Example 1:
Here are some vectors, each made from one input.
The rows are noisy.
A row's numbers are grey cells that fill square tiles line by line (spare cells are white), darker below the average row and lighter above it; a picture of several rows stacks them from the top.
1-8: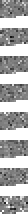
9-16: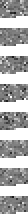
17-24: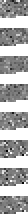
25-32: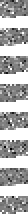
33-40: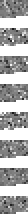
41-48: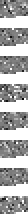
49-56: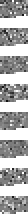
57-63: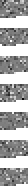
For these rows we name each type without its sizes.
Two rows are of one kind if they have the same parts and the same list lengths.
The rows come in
2 kinds.
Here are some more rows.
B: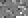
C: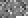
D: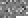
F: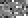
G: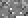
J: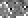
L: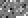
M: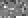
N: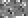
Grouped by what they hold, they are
B, F, G, J, M, N
C, D, L

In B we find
a point on a line and three true/false values.
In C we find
a point on a line.
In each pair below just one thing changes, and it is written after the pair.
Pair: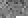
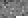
one of the three true/false values
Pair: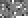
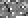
one of the three true/false values
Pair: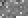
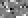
one of the three true/false values
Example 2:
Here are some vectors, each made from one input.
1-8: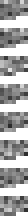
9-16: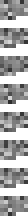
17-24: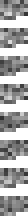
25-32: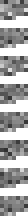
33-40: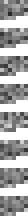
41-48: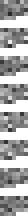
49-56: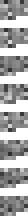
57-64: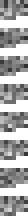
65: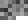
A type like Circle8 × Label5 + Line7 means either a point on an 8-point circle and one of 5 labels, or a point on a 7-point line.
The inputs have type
Line4 + Line5.
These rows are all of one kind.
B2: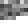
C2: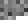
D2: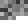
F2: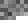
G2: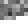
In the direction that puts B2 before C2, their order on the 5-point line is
B2, G2, C2, F2, D2.
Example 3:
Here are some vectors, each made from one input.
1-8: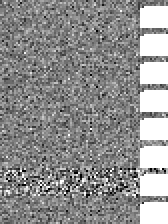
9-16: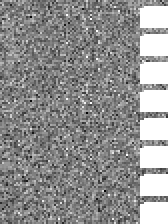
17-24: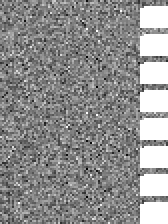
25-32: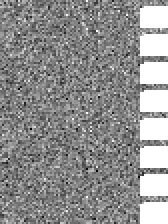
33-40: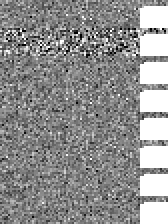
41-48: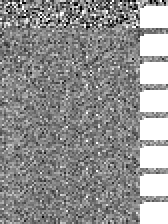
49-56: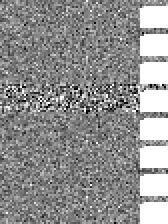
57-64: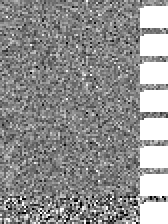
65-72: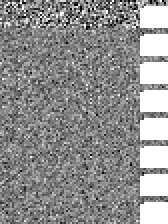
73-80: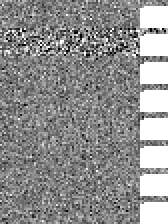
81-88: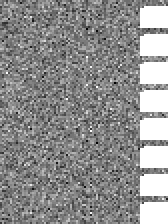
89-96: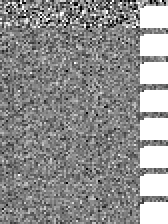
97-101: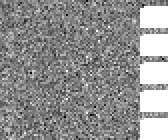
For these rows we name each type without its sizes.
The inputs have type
List(Line).
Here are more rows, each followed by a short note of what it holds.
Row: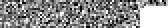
the empty list
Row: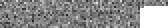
a list of two items
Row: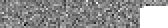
a list of one item
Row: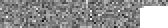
a list of one item
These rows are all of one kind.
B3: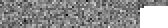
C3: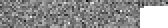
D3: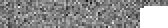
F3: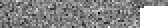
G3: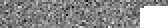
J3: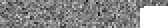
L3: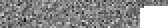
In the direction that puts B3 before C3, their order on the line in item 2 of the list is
F3, J3, B3, C3, G3, D3, L3.
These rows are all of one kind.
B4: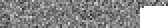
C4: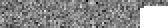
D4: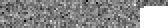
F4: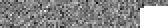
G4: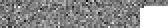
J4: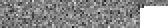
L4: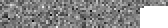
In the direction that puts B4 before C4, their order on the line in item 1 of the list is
L4, B4, J4, G4, D4, C4, F4.
